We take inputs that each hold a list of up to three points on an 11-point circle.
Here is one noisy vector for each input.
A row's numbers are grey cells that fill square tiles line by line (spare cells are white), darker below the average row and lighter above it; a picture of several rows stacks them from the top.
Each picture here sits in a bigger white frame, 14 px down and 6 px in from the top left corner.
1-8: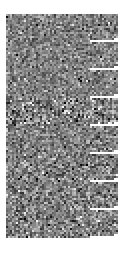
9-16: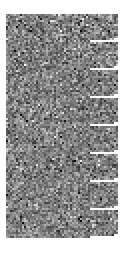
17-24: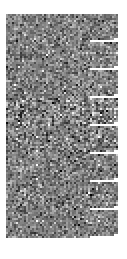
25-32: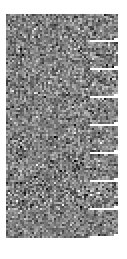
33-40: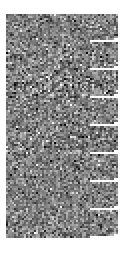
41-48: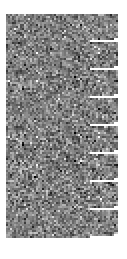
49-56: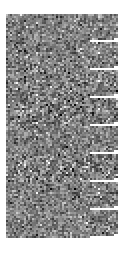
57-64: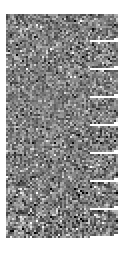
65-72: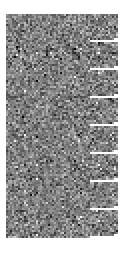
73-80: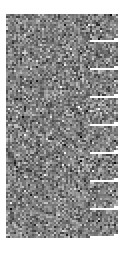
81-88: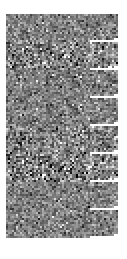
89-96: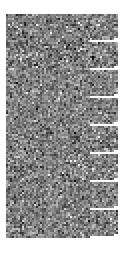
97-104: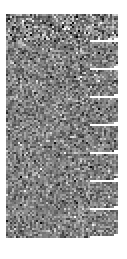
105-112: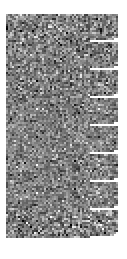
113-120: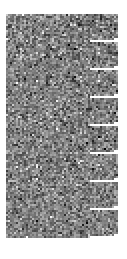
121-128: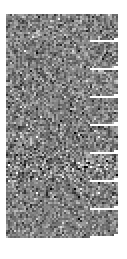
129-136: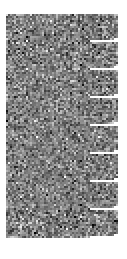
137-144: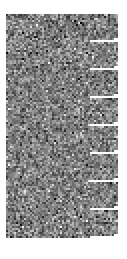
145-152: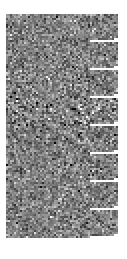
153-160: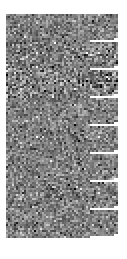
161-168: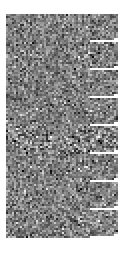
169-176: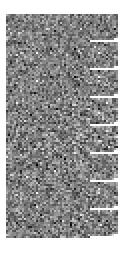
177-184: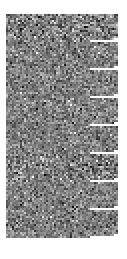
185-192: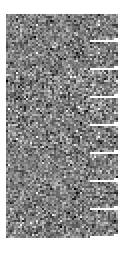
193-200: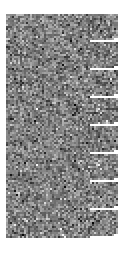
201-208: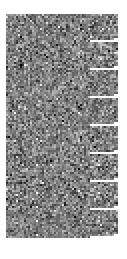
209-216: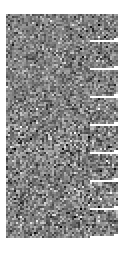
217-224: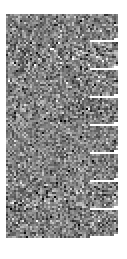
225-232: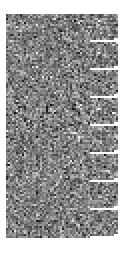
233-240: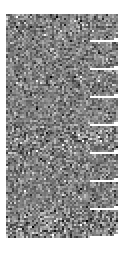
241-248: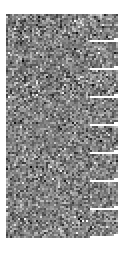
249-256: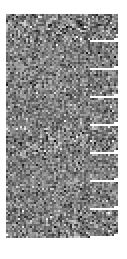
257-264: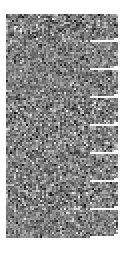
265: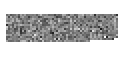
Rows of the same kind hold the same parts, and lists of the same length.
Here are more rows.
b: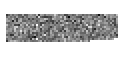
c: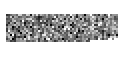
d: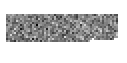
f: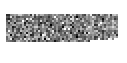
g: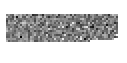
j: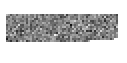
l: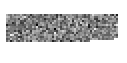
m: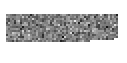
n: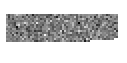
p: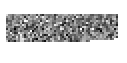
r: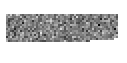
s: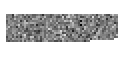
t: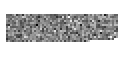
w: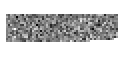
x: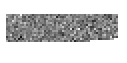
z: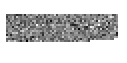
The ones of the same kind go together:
b, z
c, f
d, g, j, l, m, n, s, t, w, x
p, r

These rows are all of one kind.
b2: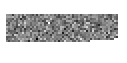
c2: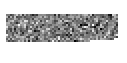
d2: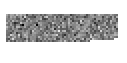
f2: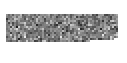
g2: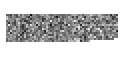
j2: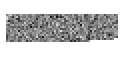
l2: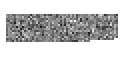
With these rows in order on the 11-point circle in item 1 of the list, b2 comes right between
c2 and l2.
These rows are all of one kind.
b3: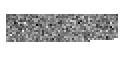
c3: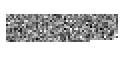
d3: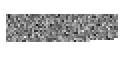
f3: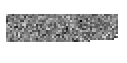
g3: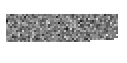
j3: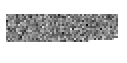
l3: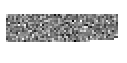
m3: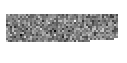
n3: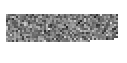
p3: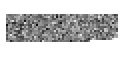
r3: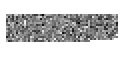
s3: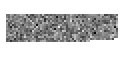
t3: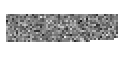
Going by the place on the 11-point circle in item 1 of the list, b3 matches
f3, g3, n3 and t3.
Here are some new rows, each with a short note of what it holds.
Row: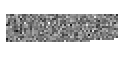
a list of three items
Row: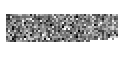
the empty list
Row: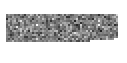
a list of one item
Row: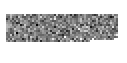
a list of three items
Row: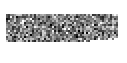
the empty list
